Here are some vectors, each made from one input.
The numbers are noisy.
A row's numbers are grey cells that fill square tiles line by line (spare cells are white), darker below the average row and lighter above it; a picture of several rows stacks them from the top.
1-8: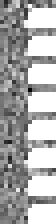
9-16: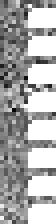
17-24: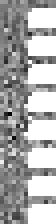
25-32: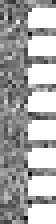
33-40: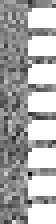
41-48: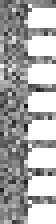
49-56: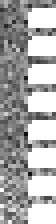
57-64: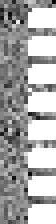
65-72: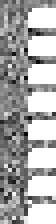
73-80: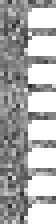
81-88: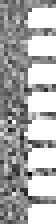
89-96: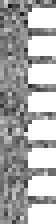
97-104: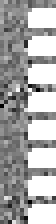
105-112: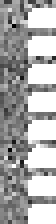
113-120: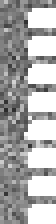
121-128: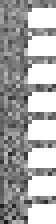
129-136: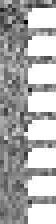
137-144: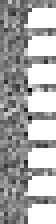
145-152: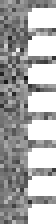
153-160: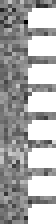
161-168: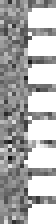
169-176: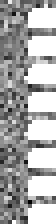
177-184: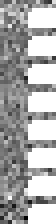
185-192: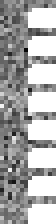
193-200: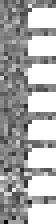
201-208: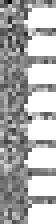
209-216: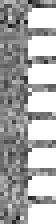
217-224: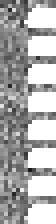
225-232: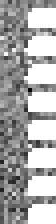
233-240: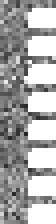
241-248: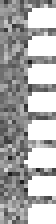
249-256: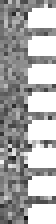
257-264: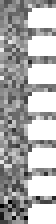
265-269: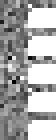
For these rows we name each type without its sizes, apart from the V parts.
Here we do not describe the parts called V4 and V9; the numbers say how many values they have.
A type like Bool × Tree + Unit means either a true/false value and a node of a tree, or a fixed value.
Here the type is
Label × V4 × V9 + List(Line).
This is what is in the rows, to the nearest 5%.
About 40% of them hold a label, a value of V4 and a value of V9. The rest are lists of points on a line.
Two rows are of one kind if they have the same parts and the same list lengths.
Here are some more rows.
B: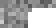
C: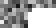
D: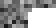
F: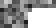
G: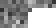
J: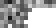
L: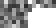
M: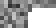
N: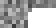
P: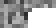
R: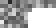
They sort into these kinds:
B, D
C, F, N, R
G, J, P
L, M

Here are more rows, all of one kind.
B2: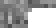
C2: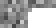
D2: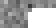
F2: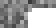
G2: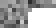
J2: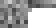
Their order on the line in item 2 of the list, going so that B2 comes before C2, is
B2, F2, J2, C2, D2, G2.
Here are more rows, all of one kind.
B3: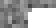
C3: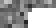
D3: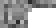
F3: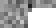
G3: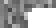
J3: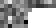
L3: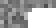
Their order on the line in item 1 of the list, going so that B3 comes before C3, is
J3, L3, B3, D3, G3, C3, F3.
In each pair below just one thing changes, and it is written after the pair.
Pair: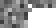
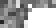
the label
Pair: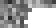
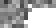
the value of V9
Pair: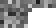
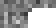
the label
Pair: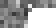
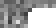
the value of V4
